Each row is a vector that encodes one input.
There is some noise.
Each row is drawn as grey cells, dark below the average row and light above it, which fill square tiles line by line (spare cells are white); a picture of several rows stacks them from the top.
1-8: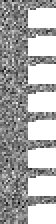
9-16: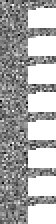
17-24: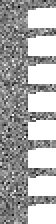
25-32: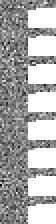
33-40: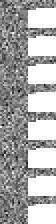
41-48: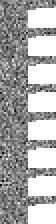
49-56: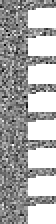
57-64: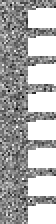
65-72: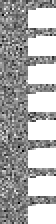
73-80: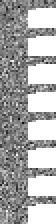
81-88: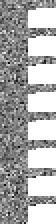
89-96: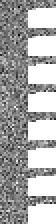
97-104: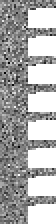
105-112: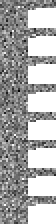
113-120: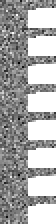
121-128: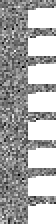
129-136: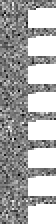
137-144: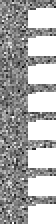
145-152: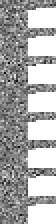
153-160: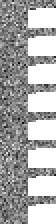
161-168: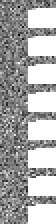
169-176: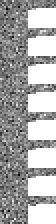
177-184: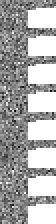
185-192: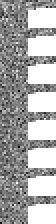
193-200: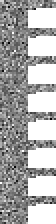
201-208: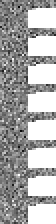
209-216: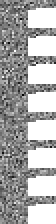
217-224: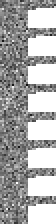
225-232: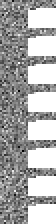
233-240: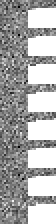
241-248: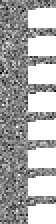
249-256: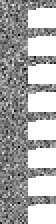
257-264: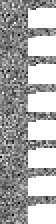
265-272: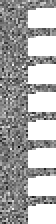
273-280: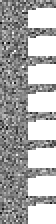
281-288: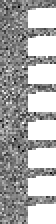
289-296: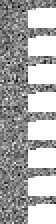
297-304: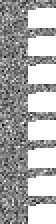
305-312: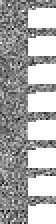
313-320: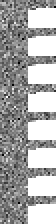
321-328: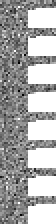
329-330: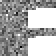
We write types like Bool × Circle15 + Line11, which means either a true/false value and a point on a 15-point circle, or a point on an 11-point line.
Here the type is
(Line5 + Line8) × (Tree10 + Unit) + List2(Line9).
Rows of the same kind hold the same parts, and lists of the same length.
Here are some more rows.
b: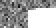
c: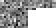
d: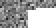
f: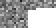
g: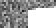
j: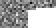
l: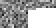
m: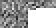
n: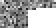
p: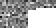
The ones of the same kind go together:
b
c, n
d, f
g
j
l, m
p

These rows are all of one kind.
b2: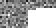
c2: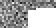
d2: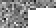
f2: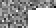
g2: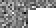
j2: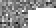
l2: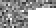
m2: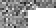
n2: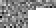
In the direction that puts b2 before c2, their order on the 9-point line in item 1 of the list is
b2, n2, l2, j2, m2, c2, d2, f2, g2.
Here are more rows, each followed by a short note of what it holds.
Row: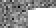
a point on an 8-point line
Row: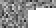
a list of one item
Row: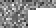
a list of one item
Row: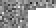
a point on a 5-point line and a node of a 10-node tree
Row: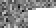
a point on an 8-point line
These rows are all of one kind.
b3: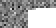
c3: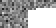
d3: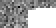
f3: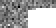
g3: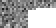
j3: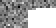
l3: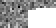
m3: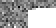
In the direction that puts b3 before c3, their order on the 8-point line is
b3, m3, l3, c3, g3, d3, j3, f3.
